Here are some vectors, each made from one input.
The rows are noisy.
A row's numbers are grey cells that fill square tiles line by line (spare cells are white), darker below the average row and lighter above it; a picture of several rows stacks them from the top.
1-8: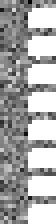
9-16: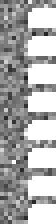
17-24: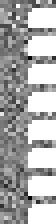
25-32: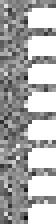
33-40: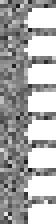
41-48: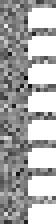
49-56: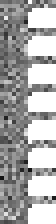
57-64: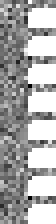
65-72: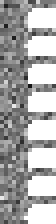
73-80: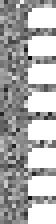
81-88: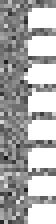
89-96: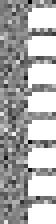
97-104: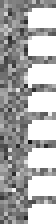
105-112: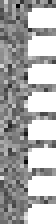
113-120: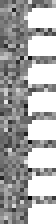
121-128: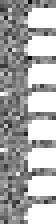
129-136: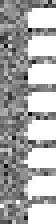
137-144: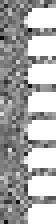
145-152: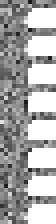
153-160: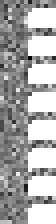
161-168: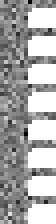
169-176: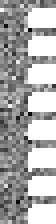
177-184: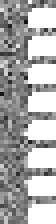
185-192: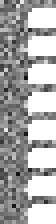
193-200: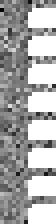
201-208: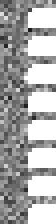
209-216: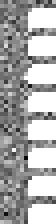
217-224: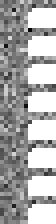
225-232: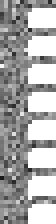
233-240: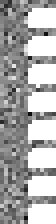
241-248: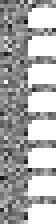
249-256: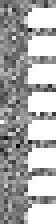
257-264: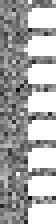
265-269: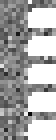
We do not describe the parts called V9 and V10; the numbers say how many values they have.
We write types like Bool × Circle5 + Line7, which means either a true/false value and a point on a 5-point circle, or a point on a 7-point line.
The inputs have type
Bool × Bool × Bool × (Line7 + V9) × V10.
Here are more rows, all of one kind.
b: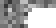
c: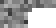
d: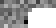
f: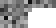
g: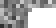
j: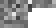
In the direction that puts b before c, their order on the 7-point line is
f, d, b, j, g, c.
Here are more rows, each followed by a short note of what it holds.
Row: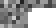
three true/false values, a value of V9 and a value of V10
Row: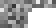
three true/false values, a value of V9 and a value of V10
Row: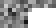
three true/false values, a value of V9 and a value of V10
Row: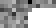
three true/false values, a value of V9 and a value of V10
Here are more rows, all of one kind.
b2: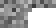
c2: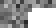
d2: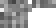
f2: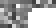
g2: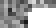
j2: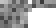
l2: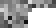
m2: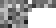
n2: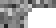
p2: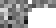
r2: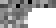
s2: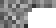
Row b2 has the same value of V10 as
n2 and r2.
